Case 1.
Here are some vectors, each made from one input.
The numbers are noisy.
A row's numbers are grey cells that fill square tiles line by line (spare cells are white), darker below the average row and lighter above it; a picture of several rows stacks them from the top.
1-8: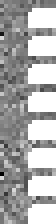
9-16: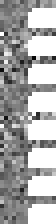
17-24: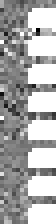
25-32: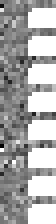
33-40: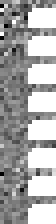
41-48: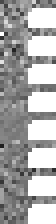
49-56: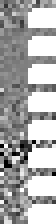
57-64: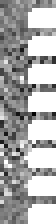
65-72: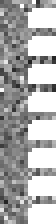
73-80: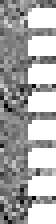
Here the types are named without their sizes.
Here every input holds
a list of points on a line.
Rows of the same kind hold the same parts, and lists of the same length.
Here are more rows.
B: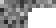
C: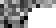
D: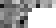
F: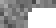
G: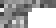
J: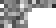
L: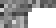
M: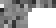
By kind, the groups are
B, L, M
C, D, F, G
J

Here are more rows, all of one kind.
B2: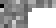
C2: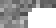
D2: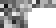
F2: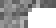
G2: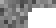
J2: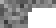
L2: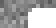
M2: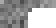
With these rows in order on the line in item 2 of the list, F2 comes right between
G2 and M2.
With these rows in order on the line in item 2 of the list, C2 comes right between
L2 and M2.
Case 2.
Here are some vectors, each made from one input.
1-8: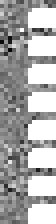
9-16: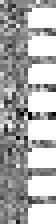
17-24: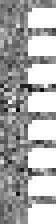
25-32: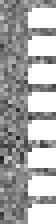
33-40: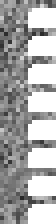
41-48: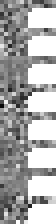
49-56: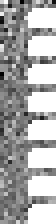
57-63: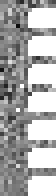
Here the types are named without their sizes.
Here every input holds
a point on a circle, together with either a fixed value, or three true/false values.
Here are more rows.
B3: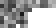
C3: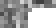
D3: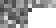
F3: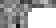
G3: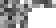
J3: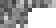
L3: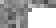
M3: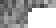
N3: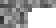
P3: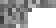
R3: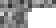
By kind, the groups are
B3, C3, G3, L3, N3, P3, R3
D3, F3, J3, M3

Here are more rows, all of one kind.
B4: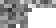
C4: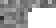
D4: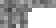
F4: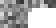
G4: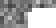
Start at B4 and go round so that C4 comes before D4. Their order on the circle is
B4, C4, D4, F4, G4.
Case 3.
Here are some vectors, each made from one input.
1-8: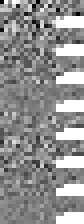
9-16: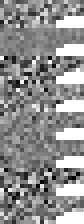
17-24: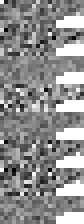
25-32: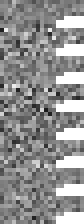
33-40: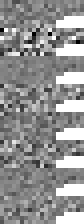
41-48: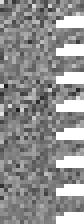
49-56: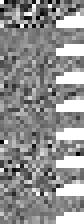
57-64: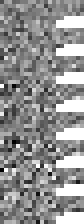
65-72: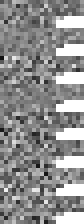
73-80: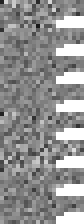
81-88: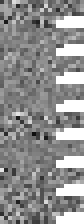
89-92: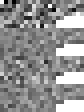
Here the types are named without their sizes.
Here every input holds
a point on a line, together with either a fixed value, or three true/false values.
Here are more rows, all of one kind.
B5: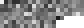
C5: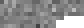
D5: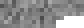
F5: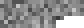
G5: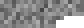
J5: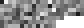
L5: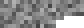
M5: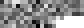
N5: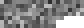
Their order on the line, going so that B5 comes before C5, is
L5, B5, F5, N5, C5, J5, G5, D5, M5.
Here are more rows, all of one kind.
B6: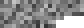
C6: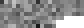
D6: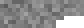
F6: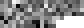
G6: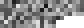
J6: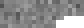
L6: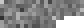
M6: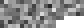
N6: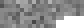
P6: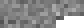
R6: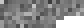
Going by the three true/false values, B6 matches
D6 and M6.
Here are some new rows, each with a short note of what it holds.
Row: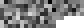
a point on a line
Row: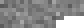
a point on a line and three true/false values
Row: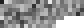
a point on a line
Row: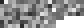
a point on a line and three true/false values
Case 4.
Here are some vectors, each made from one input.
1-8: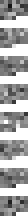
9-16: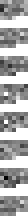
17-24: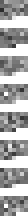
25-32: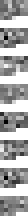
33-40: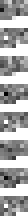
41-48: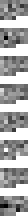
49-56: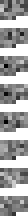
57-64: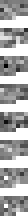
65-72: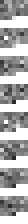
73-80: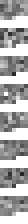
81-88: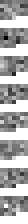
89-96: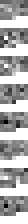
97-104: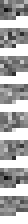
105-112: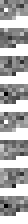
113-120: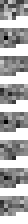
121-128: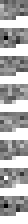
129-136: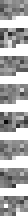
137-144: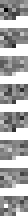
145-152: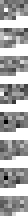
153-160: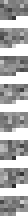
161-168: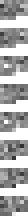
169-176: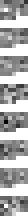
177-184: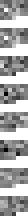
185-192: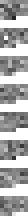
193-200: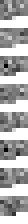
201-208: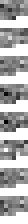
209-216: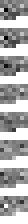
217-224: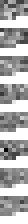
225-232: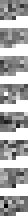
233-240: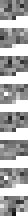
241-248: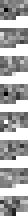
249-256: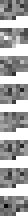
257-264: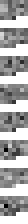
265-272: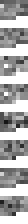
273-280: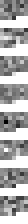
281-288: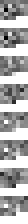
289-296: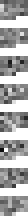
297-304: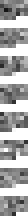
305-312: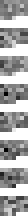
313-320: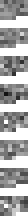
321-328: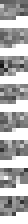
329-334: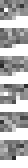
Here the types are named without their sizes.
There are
2 kinds of row.
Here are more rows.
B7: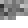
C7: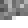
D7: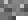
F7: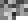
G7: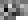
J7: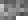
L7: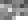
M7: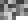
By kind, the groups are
B7, C7, D7, G7, J7, L7
F7, M7

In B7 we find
a point on a circle and a true/false value.
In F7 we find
a fixed value.
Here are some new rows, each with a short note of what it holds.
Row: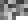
a fixed value
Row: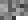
a point on a circle and a true/false value
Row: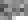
a point on a circle and a true/false value
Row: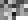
a fixed value
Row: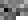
a point on a circle and a true/false value
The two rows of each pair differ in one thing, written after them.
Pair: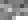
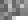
the true/false value
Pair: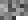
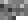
the true/false value
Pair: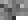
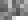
the place on the circle
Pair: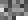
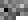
the true/false value
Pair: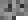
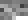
the place on the circle
